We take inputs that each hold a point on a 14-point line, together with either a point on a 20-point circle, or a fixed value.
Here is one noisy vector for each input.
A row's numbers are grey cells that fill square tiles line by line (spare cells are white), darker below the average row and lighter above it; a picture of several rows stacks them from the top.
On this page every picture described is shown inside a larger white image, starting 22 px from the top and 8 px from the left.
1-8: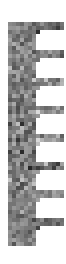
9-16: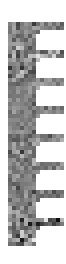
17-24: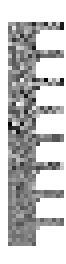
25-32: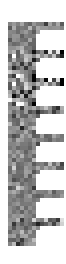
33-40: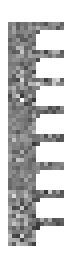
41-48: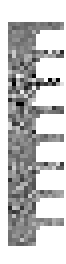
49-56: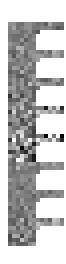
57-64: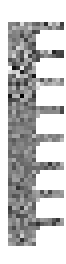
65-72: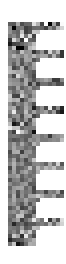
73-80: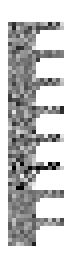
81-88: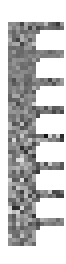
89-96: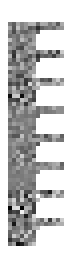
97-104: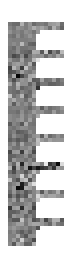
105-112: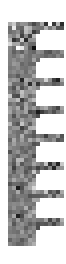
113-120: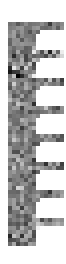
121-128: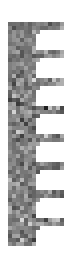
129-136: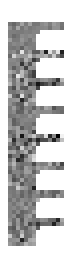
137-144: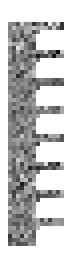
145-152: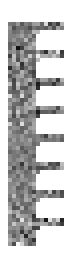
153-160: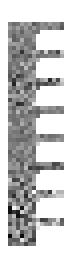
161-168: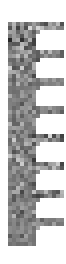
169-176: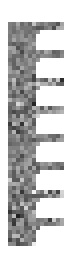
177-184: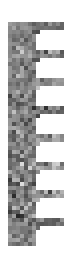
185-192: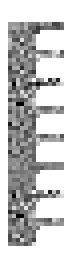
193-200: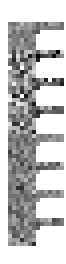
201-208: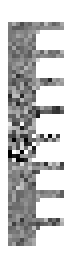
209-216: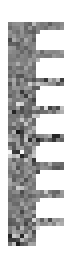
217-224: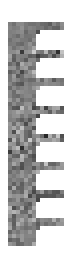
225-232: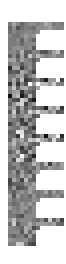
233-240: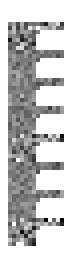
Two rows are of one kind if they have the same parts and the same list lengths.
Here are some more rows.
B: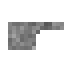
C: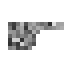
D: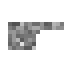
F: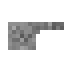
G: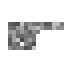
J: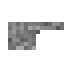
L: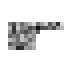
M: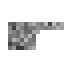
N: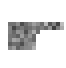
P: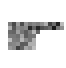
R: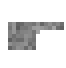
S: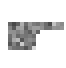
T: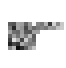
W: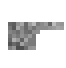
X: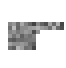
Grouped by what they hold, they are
B, F, J, N, P, R, X
C, D, G, L, M, S, T, W

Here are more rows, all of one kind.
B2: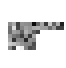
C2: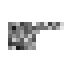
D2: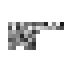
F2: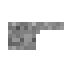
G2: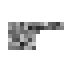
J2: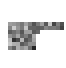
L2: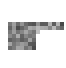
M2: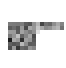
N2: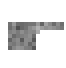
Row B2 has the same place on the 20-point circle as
D2 and F2.
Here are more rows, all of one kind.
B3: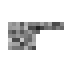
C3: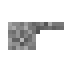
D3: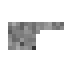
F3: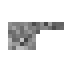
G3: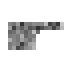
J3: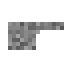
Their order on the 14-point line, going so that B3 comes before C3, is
J3, D3, B3, C3, F3, G3.
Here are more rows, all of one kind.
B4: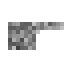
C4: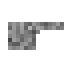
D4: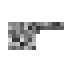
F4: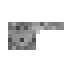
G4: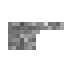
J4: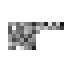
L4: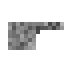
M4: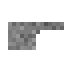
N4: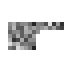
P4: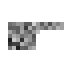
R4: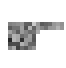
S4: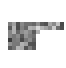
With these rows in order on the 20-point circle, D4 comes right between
C4 and L4.
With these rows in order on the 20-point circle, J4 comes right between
N4 and P4.
